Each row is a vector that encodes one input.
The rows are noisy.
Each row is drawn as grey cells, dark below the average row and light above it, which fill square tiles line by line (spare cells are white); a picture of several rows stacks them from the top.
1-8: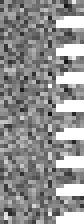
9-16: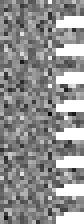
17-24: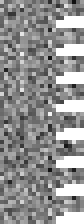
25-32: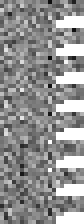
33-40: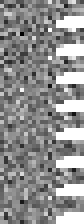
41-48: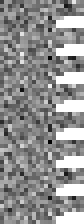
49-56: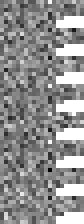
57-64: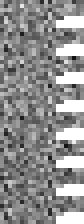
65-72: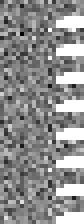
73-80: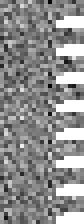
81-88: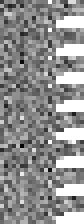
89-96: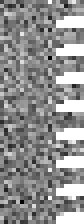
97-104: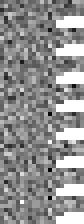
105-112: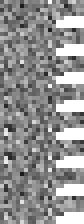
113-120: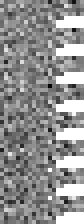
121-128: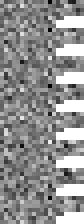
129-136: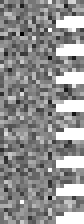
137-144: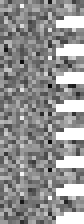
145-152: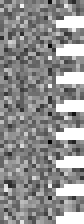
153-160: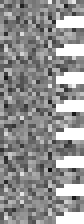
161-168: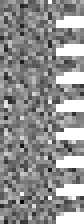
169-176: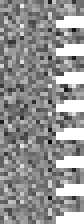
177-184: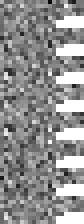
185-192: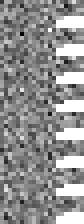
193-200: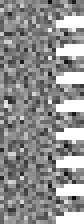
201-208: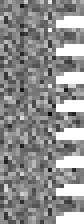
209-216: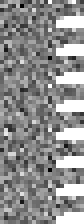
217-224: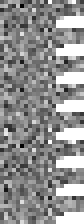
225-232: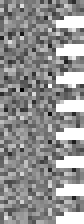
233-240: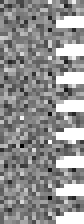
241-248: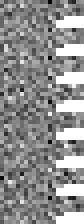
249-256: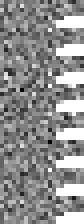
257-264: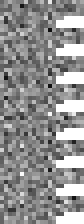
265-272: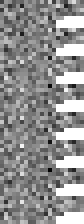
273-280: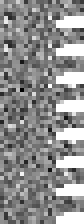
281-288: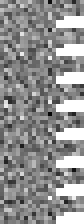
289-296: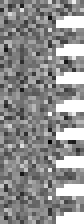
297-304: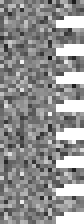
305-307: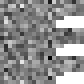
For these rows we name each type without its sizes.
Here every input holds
a true/false value, together with a list of points on a circle.
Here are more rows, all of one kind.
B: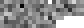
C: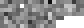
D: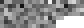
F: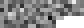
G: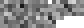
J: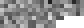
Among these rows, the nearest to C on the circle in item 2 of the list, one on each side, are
F and J.
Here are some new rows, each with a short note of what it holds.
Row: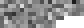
a true/false value, together with a list of two items
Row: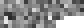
a true/false value, together with the empty list
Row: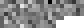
a true/false value, together with a list of two items
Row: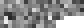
a true/false value, together with the empty list
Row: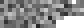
a true/false value, together with a list of two items
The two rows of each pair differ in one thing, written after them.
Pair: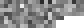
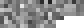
the place on the circle in item 2 of the list
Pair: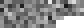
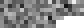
the place on the circle in item 2 of the list
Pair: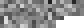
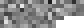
the place on the circle in item 2 of the list
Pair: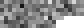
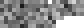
the place on the circle in item 1 of the list
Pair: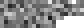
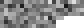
the place on the circle in item 1 of the list
